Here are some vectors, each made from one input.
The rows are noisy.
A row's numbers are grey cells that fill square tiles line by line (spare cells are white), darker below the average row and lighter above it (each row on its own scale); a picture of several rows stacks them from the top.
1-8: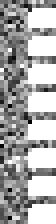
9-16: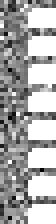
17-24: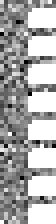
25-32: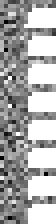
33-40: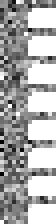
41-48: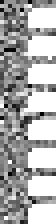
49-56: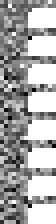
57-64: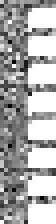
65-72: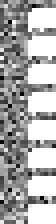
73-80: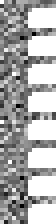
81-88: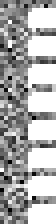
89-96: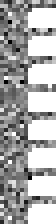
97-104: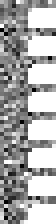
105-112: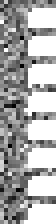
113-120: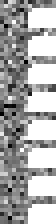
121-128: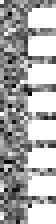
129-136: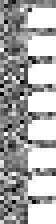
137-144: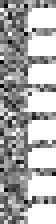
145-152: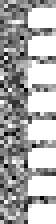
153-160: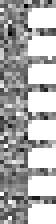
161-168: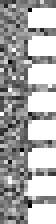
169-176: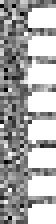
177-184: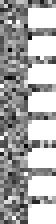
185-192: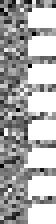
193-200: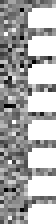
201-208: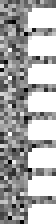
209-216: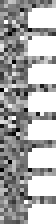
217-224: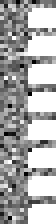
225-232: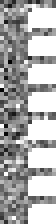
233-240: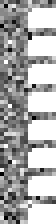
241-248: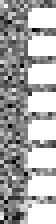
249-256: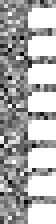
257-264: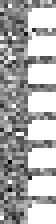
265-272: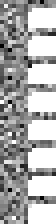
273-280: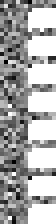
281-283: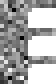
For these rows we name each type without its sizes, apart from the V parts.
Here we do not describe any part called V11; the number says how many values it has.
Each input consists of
a node of a tree, together with either three true/false values, or a value of V11.
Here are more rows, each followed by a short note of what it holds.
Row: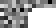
a node of a tree and three true/false values
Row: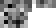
a node of a tree and three true/false values
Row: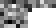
a node of a tree and three true/false values
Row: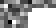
a node of a tree and three true/false values
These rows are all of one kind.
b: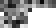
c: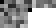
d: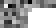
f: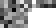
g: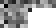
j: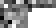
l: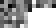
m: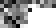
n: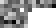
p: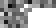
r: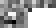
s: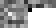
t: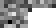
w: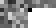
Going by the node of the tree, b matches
c, l, r and s.
